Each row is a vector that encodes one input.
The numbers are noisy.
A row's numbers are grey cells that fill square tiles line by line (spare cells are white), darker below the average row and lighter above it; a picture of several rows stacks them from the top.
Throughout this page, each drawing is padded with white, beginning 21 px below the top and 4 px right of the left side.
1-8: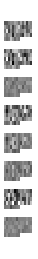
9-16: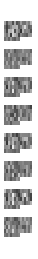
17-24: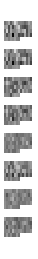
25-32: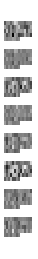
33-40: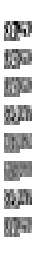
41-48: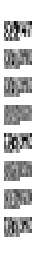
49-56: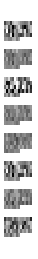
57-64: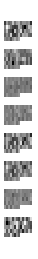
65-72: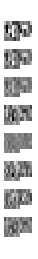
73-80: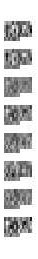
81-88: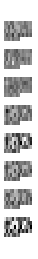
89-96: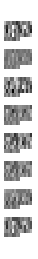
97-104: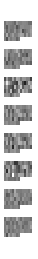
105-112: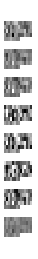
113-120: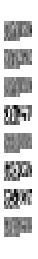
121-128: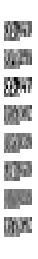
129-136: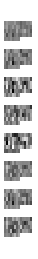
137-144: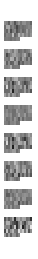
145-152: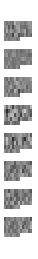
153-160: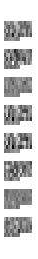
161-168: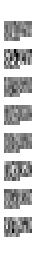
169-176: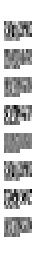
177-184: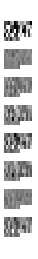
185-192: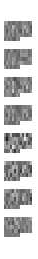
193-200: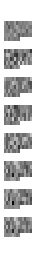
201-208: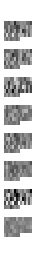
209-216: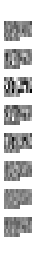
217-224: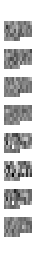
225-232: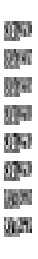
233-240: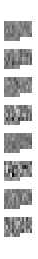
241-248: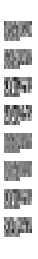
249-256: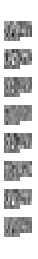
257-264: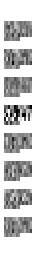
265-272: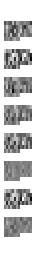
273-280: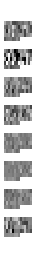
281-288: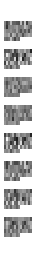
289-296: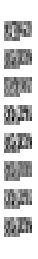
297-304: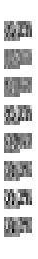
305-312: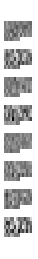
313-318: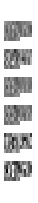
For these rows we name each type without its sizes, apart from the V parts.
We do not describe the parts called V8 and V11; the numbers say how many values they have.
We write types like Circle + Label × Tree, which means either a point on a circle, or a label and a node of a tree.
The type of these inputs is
(Bool × V8 + Tree) × V11 + Unit.
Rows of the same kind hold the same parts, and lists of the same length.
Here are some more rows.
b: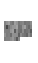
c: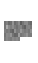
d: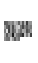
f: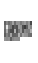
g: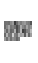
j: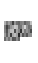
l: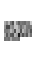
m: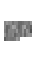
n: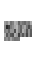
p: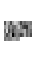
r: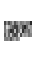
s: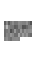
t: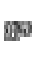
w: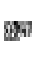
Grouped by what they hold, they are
b, g, j, l, n
c, f, m, p, r, s, t, w
d

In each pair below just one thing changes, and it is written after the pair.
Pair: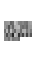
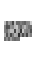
the value of V11
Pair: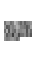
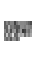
the value of V8
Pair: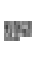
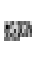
the value of V11
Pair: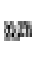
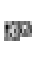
the value of V8
